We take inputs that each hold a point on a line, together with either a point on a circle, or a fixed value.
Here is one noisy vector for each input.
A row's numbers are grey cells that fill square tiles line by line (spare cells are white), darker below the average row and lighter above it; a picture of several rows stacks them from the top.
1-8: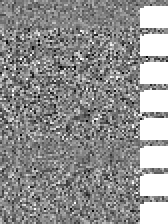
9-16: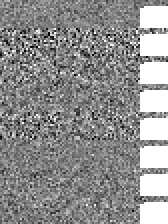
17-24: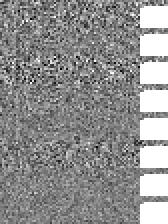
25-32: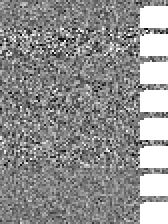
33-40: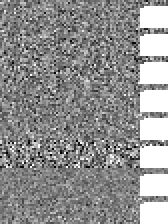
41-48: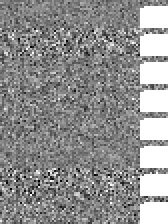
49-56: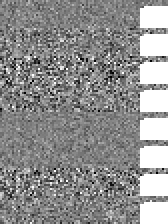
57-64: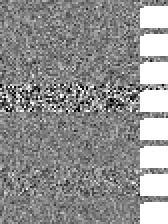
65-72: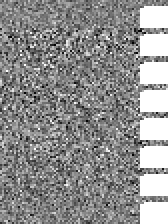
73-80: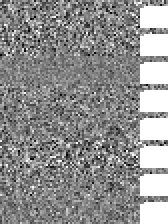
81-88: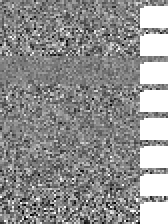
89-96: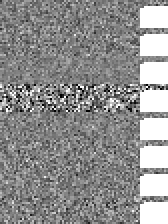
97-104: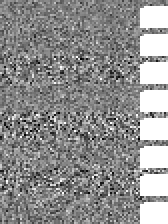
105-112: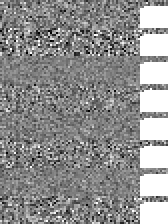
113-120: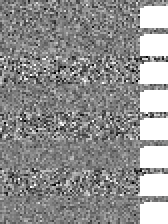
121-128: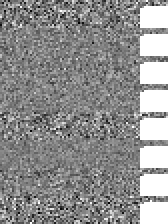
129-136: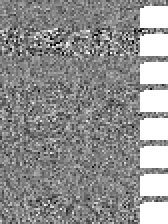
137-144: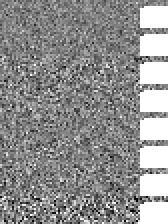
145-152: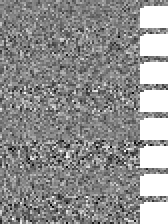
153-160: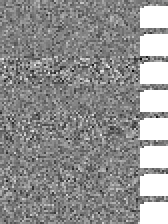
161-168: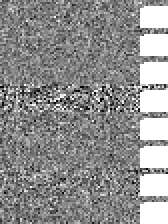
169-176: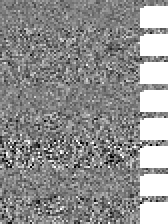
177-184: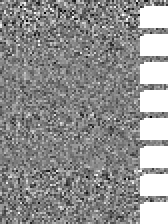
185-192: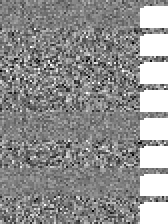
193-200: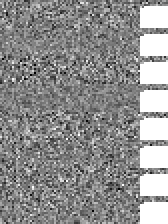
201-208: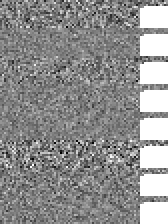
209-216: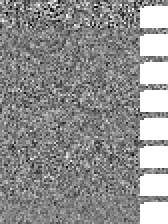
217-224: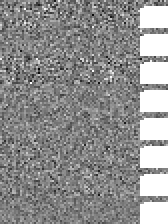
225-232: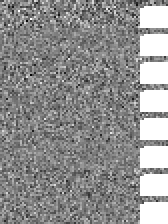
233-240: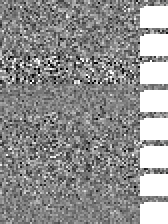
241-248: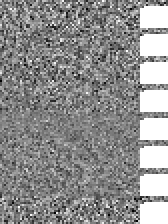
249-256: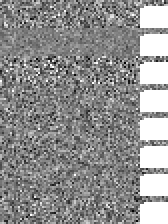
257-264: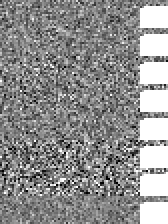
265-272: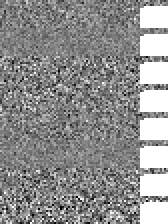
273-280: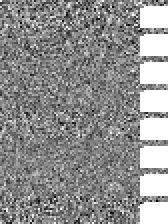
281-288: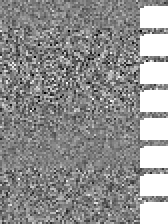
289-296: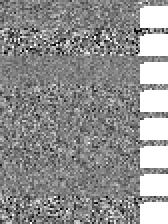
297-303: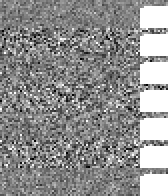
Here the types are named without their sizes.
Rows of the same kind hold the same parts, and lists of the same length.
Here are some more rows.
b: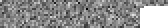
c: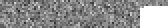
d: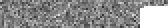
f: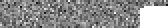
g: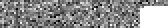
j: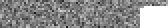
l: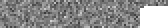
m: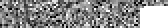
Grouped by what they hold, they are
b, c, f, g, j, m
d, l

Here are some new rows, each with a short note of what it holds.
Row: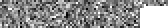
a point on a line
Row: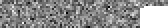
a point on a circle and a point on a line
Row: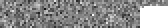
a point on a circle and a point on a line
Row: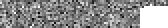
a point on a line
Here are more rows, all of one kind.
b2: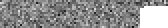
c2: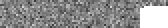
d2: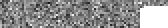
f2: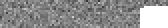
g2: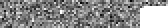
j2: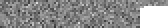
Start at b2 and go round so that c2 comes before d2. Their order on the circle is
b2, c2, j2, f2, g2, d2.
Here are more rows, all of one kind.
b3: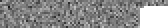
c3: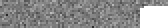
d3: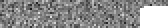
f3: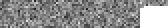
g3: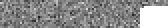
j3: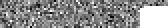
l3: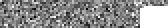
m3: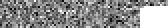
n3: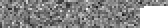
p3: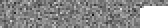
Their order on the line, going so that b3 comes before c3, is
n3, l3, b3, j3, g3, p3, f3, c3, m3, d3.
